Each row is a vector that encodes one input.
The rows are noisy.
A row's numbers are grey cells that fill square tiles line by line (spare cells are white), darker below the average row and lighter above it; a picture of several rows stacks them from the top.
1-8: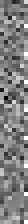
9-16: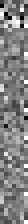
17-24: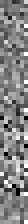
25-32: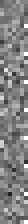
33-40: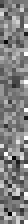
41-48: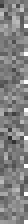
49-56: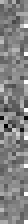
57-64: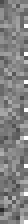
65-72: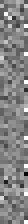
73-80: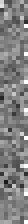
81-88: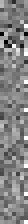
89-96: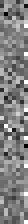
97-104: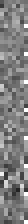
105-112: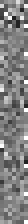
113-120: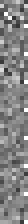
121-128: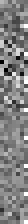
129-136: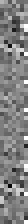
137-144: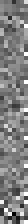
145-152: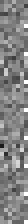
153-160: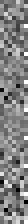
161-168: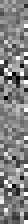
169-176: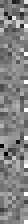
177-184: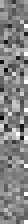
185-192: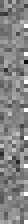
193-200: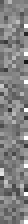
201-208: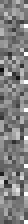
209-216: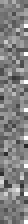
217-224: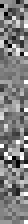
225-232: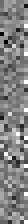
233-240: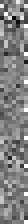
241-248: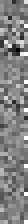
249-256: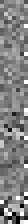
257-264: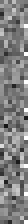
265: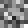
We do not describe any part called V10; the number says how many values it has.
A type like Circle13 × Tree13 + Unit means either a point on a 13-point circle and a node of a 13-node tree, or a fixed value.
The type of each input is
Bool × Line7 + Line4 + Line8 + V10.
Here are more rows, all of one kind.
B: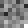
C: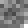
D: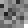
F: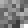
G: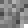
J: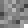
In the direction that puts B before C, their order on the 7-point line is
J, B, D, C, G, F.
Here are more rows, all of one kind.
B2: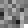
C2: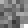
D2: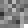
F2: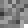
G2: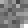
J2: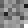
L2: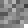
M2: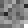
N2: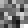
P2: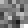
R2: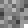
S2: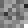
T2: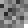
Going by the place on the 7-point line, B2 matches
D2, F2, G2 and P2.
